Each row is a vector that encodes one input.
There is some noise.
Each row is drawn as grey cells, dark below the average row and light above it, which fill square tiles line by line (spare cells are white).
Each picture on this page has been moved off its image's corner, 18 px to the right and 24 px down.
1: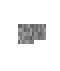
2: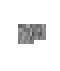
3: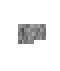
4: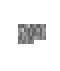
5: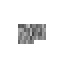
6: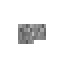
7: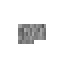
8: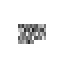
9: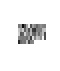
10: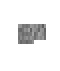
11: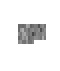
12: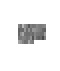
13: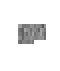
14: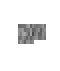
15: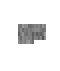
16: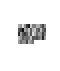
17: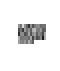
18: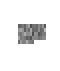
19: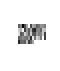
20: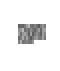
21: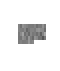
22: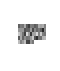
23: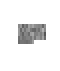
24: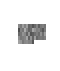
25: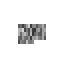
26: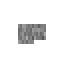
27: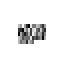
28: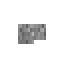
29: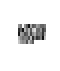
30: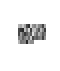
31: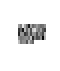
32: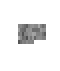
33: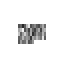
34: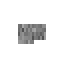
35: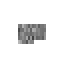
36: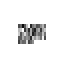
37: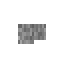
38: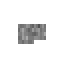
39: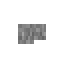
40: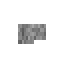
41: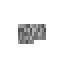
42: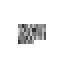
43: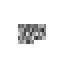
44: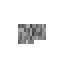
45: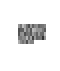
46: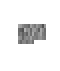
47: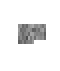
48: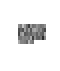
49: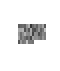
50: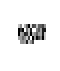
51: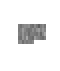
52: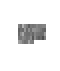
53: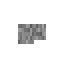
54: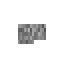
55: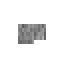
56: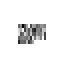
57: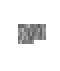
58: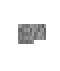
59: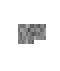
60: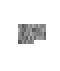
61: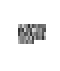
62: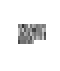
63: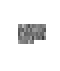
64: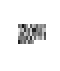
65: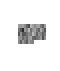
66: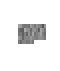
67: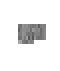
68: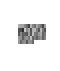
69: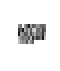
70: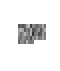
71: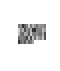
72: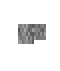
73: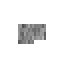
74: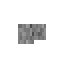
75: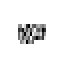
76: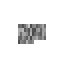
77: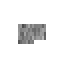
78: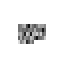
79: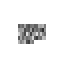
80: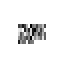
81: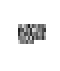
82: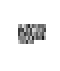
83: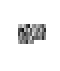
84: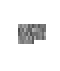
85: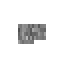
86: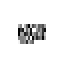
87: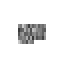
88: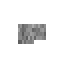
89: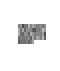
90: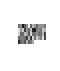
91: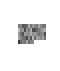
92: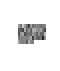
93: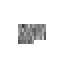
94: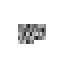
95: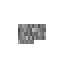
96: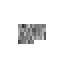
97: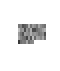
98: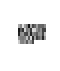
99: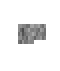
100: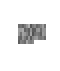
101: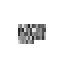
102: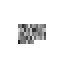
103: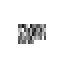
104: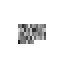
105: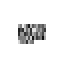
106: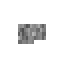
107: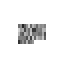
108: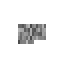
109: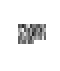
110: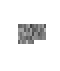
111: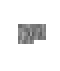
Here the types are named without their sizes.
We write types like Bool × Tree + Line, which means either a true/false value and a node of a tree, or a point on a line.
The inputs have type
List(Line).
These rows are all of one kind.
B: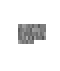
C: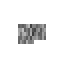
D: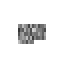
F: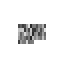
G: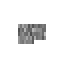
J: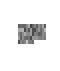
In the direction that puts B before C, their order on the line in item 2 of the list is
G, B, J, C, F, D.
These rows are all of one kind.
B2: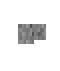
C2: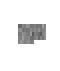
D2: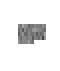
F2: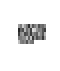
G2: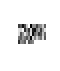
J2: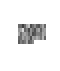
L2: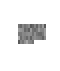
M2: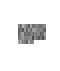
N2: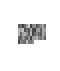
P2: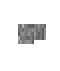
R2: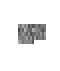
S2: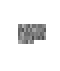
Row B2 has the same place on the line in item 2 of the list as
G2, P2 and R2.
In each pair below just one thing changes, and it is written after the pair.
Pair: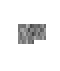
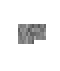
the place on the line in item 2 of the list
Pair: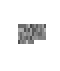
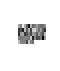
the place on the line in item 1 of the list
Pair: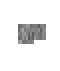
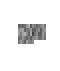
the place on the line in item 1 of the list
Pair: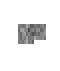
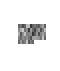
the place on the line in item 2 of the list
